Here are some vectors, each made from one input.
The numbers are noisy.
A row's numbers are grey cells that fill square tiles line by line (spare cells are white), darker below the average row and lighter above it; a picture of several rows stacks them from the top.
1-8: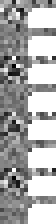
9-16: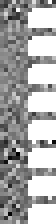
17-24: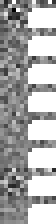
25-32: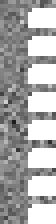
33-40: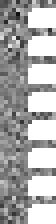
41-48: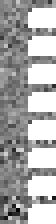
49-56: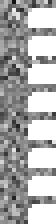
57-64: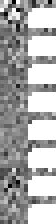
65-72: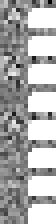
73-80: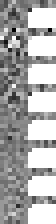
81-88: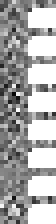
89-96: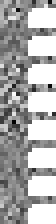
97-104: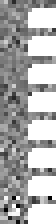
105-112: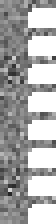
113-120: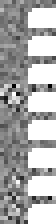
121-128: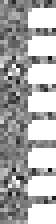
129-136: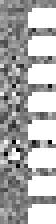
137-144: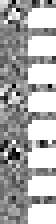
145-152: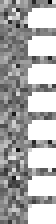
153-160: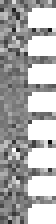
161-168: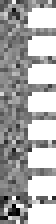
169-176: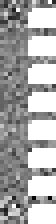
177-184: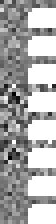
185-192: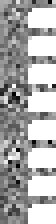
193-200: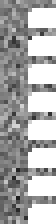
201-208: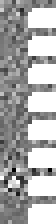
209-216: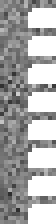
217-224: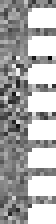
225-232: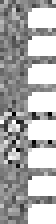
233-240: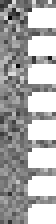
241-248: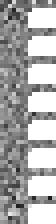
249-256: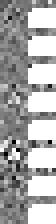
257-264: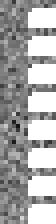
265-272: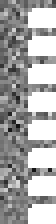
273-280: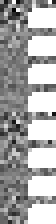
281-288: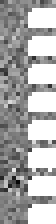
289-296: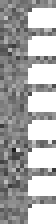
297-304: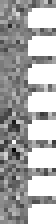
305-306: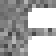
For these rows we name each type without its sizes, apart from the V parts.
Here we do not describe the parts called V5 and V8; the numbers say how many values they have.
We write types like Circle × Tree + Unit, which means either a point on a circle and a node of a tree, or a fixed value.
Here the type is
(Circle + Unit) × (Label × V5 + Line) × V8.
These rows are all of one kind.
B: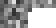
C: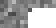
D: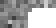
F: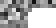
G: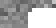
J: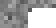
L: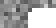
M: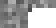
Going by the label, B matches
D and M.
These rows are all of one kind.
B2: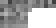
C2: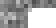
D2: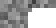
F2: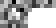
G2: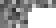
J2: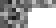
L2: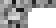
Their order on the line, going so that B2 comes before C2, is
D2, B2, L2, F2, C2, G2, J2.
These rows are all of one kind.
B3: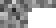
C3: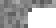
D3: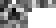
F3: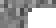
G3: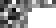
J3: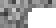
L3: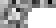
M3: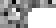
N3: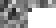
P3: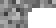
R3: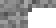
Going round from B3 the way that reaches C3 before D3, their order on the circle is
B3, R3, L3, C3, P3, D3, M3, J3, F3, G3, N3.
